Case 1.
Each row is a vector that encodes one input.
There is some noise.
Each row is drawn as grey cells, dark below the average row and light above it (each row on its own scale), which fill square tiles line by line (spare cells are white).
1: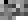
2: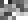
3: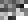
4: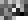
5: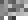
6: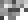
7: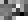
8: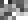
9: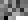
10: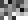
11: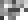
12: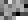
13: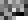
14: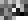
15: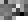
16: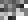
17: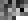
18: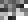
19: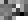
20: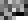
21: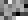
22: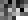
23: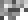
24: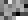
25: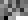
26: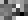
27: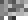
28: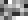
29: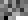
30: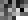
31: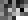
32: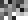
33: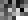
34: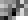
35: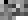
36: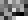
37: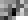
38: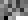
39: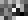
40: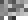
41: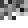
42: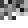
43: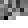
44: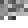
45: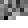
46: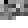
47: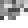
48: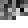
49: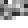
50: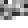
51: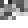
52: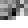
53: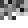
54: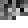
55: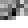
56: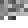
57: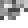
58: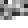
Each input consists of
either a point on a 6-point line, or three true/false values.
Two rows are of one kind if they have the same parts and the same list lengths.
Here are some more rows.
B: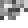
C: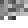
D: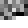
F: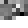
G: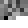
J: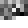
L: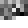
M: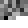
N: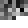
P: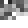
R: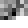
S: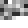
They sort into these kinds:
B, C, G, M, N, P, R
D, F, J, L, S

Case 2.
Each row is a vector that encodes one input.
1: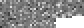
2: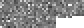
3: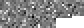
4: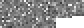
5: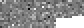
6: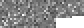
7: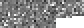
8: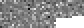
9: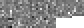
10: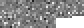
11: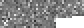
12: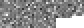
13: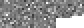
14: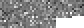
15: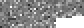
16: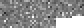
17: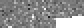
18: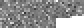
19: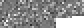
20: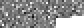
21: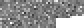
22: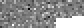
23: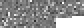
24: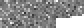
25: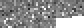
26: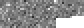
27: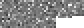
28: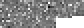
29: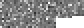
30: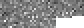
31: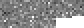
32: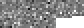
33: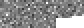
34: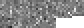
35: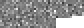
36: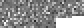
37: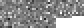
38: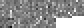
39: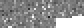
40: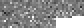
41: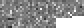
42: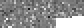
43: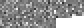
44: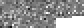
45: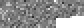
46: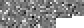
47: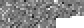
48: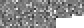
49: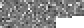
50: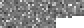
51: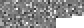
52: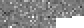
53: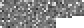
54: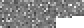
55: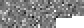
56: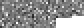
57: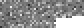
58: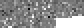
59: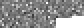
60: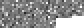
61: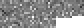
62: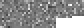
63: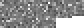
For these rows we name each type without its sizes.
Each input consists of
either a point on a line, or three true/false values.
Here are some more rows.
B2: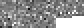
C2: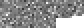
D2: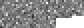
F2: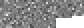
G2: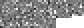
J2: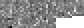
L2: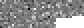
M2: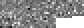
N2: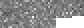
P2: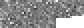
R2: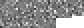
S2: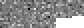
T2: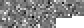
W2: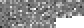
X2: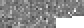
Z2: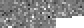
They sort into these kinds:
B2, J2, L2, M2, N2, S2, W2, X2, Z2
C2, D2, F2, G2, P2, R2, T2

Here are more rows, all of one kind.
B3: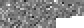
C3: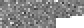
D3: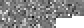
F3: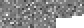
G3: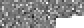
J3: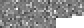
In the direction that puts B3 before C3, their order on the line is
D3, B3, C3, F3, G3, J3.
